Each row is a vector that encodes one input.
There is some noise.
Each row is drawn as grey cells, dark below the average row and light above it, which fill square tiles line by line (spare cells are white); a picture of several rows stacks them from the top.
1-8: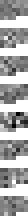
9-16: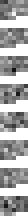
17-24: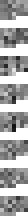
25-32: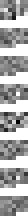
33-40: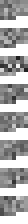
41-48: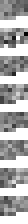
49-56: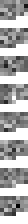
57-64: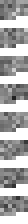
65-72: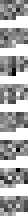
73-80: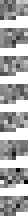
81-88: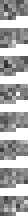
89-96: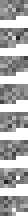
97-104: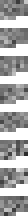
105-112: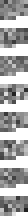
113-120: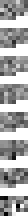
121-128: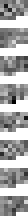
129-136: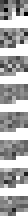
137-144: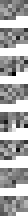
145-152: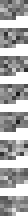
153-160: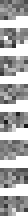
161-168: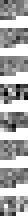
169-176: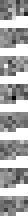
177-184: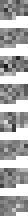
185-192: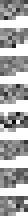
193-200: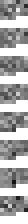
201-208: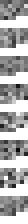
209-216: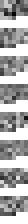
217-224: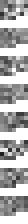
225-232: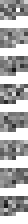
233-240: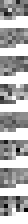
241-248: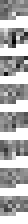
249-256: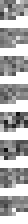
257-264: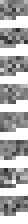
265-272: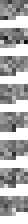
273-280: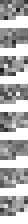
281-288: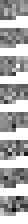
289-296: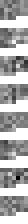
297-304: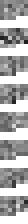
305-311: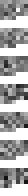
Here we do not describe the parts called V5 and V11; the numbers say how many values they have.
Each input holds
four true/false values, together with either one of 6 labels and a value of V5, or a value of V11.
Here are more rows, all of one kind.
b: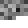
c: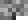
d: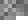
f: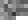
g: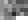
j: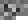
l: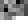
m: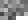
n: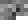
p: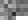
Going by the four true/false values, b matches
m, n and p.
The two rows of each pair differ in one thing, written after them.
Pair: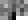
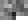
the value of V11
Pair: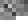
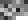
the value of V11
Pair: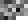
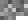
the value of V11
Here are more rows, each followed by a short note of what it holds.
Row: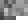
one of 6 labels, four true/false values and a value of V5
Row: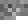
one of 6 labels, four true/false values and a value of V5
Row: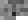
four true/false values and a value of V11
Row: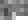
one of 6 labels, four true/false values and a value of V5
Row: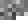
four true/false values and a value of V11
